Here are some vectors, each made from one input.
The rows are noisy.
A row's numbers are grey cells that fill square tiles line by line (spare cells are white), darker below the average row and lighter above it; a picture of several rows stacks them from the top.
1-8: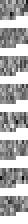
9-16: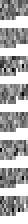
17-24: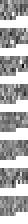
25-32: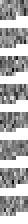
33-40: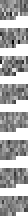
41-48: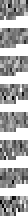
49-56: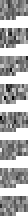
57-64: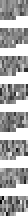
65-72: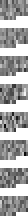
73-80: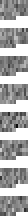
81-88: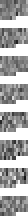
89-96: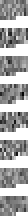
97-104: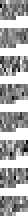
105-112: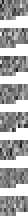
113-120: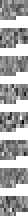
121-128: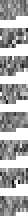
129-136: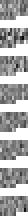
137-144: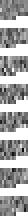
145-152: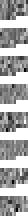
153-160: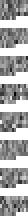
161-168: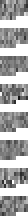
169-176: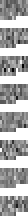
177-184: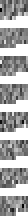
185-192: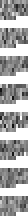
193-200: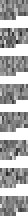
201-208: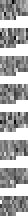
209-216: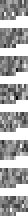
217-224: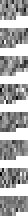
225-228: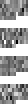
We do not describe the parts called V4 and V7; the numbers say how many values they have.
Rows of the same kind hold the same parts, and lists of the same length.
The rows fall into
2 kinds.
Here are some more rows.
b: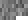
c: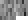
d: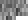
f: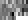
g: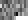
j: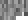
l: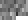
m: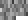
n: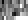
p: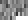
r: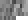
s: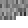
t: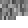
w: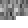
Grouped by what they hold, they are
b, c, d, g, j, l, m, p, r, s, t, w
f, n

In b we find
a point on a 9-point line, a node of a 9-node tree, a true/false value and a value of V7.
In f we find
a value of V4 and a value of V7.
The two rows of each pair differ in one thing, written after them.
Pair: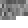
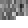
the place on the 9-point line
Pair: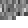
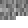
the place on the 9-point line
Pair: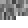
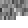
the place on the 9-point line
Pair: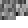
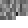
the place on the 9-point line
